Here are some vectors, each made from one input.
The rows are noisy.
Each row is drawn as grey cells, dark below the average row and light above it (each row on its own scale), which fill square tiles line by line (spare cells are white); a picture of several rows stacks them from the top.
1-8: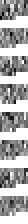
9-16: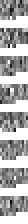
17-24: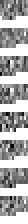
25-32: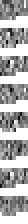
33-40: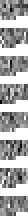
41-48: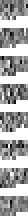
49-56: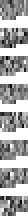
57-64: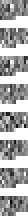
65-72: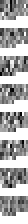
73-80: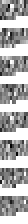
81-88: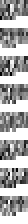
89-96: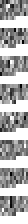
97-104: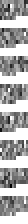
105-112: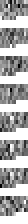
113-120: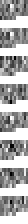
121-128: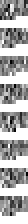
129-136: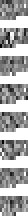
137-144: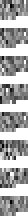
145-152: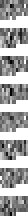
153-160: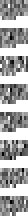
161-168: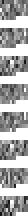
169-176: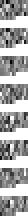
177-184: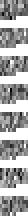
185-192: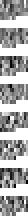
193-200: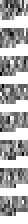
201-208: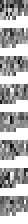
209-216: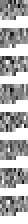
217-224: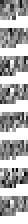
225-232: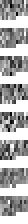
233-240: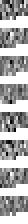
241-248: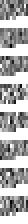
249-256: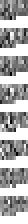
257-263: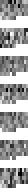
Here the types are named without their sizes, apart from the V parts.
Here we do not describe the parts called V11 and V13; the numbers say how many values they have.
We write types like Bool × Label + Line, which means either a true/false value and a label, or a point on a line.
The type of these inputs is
Bool × Circle + (Line + V13) × V11.
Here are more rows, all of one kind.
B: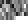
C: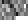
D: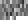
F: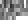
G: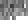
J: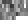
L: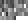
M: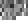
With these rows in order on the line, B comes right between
D and L.
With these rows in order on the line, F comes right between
G and J.
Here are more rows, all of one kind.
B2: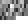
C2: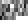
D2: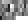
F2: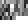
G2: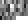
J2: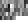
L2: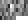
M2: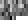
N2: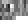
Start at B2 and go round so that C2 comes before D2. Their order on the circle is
B2, C2, D2, N2, J2, F2, M2, G2, L2.
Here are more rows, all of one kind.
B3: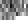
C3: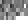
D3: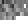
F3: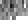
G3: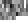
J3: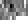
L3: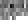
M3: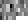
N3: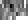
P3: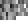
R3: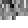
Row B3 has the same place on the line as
F3 and J3.
